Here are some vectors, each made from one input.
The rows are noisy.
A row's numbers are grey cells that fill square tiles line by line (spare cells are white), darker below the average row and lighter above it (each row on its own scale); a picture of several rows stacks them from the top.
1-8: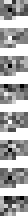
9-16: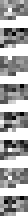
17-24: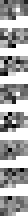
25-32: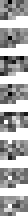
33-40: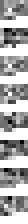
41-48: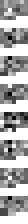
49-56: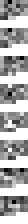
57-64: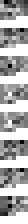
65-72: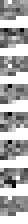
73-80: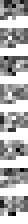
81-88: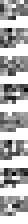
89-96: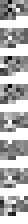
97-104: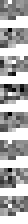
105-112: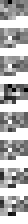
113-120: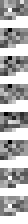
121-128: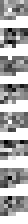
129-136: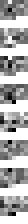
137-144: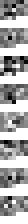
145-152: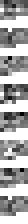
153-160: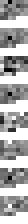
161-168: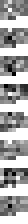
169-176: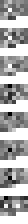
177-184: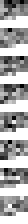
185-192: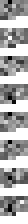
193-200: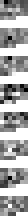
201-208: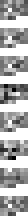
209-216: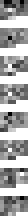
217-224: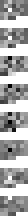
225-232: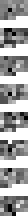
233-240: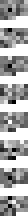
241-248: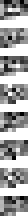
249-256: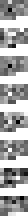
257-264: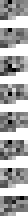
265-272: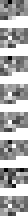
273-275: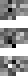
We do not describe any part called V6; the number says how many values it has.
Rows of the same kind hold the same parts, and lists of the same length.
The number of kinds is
3.
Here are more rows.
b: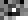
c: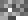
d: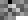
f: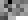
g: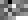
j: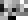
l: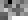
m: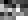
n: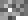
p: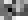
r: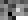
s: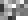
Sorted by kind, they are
b, d, f, g, l, m, r
c, j, n, s
p

